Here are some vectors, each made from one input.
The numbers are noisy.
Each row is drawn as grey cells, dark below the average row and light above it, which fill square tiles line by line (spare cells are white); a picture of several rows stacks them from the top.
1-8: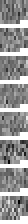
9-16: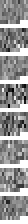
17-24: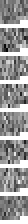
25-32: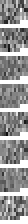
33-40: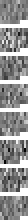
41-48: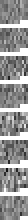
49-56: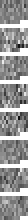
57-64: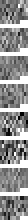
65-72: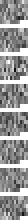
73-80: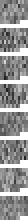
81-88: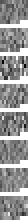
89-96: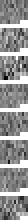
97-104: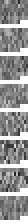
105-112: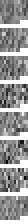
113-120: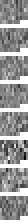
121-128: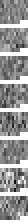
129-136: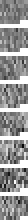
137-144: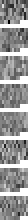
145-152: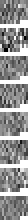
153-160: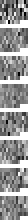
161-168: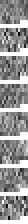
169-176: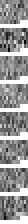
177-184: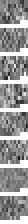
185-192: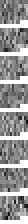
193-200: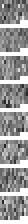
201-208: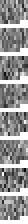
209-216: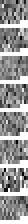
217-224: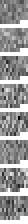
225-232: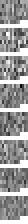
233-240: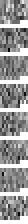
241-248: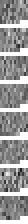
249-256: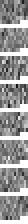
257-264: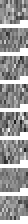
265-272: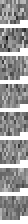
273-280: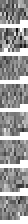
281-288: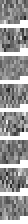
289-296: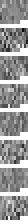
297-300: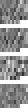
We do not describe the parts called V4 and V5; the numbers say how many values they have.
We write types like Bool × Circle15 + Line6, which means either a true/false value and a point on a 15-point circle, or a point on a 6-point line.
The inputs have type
(Circle6 + V5) × (Line6 + V4) × Line11.
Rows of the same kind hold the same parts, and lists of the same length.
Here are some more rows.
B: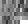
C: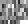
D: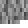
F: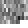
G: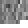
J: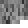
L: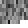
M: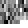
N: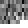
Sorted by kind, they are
B, D
C, G, M
F, N
J, L

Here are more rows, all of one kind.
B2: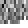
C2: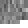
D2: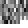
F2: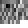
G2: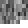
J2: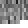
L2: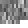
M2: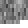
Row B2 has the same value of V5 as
D2 and J2.
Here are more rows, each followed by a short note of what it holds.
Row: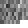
a point on a 6-point circle, a point on an 11-point line and a value of V4
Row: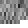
a point on a 6-point circle, a point on a 6-point line and a point on an 11-point line
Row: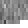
a point on a 6-point circle, a point on an 11-point line and a value of V4
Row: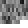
a point on a 6-point line, a point on an 11-point line and a value of V5
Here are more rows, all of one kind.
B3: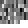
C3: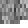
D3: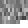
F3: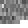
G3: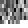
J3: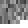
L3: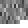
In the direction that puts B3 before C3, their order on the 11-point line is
J3, B3, F3, G3, L3, D3, C3.
